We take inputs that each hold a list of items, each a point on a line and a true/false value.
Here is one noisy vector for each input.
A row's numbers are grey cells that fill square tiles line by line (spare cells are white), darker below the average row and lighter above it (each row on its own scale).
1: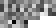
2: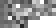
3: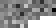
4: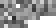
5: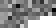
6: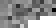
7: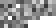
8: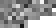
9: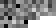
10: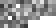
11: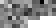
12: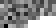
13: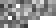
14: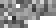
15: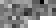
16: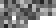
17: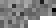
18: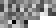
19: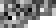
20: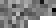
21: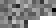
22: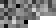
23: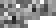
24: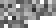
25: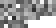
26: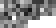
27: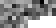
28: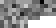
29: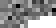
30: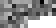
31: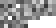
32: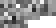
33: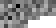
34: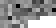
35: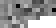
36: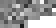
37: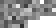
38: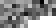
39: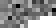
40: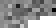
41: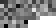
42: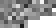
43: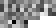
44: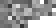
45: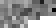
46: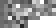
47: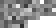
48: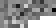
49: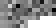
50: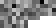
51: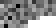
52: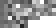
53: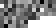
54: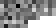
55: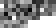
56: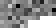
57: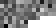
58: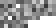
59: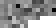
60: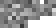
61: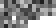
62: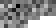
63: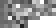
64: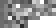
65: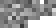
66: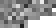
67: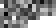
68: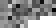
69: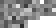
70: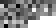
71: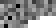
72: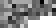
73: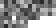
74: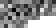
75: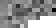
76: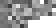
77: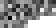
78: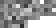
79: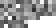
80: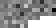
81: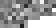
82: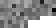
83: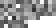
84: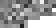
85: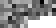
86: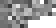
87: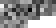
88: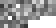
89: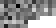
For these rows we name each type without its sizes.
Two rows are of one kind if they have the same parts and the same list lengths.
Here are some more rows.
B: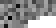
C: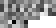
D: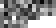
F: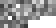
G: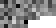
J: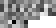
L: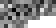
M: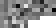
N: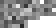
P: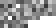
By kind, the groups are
B, D, G, L, M
C, J
F, N, P

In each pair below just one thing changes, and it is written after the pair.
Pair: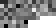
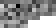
the place on the line in item 1 of the list
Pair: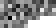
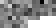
the true/false value in item 1 of the list
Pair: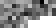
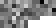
the place on the line in item 1 of the list
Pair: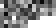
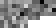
the true/false value in item 1 of the list
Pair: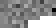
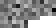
the place on the line in item 2 of the list
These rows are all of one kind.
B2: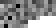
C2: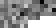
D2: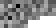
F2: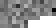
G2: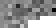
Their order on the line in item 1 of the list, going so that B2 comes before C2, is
B2, D2, G2, C2, F2.
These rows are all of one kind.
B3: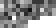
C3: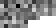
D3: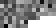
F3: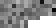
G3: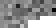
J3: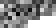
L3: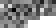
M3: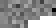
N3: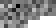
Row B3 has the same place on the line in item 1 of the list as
G3 and J3.
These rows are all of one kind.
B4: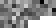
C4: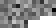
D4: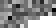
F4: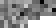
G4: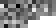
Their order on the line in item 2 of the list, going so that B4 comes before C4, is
D4, G4, F4, B4, C4.
